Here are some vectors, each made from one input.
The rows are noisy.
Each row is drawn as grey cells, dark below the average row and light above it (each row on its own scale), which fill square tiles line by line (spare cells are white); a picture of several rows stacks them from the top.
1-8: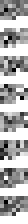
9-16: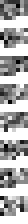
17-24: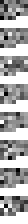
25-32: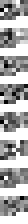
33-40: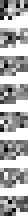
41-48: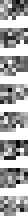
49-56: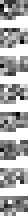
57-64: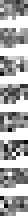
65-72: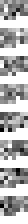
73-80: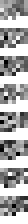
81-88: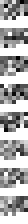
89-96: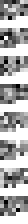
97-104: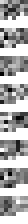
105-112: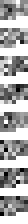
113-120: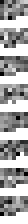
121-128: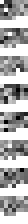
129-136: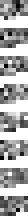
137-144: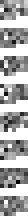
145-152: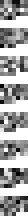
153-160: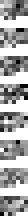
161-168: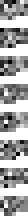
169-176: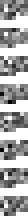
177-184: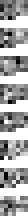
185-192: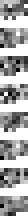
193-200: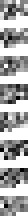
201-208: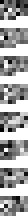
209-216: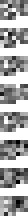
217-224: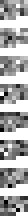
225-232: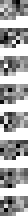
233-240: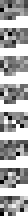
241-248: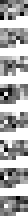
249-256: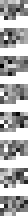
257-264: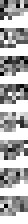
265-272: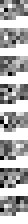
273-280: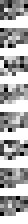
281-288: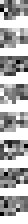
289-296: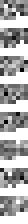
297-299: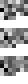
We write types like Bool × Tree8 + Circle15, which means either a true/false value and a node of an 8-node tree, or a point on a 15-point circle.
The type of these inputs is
List2(Bool × Line5).
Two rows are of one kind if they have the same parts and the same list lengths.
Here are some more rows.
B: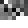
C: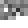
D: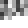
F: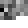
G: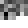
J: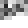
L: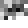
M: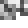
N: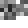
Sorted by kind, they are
B, G, L
C, F, M, N
D, J

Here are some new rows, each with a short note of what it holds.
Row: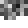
a list of two items
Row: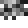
a list of two items
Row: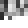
the empty list
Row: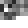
a list of one item
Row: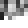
the empty list
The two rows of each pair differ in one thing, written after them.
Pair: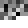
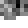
the true/false value in item 1 of the list
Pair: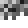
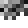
the true/false value in item 1 of the list
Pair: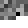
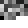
the place on the 5-point line in item 1 of the list
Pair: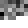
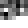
the true/false value in item 2 of the list
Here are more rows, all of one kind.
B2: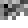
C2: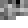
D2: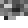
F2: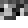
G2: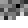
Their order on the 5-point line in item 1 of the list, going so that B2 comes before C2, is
F2, G2, B2, C2, D2.
